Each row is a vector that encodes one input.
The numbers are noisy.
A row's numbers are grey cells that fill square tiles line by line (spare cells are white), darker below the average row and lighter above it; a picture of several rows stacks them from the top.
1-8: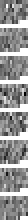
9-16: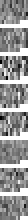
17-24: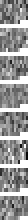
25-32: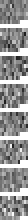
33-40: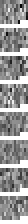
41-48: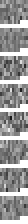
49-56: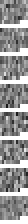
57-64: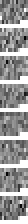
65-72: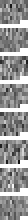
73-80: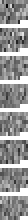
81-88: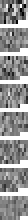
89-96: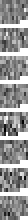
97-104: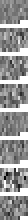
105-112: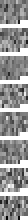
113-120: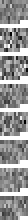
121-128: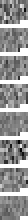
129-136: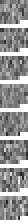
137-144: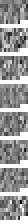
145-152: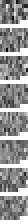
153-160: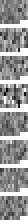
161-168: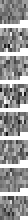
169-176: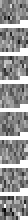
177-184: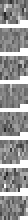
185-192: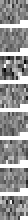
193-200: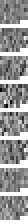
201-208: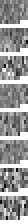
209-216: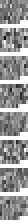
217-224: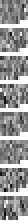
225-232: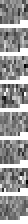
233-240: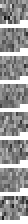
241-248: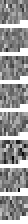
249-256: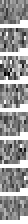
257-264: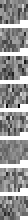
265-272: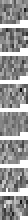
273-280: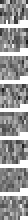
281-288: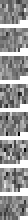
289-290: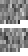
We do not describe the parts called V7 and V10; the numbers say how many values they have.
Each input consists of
either one of 11 labels, or a point on a 6-point line, a value of V7 and a value of V10, or a node of a 9-node tree.
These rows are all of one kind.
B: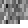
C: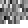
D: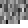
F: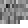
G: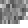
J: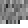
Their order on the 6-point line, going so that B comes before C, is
B, D, C, F, G, J.
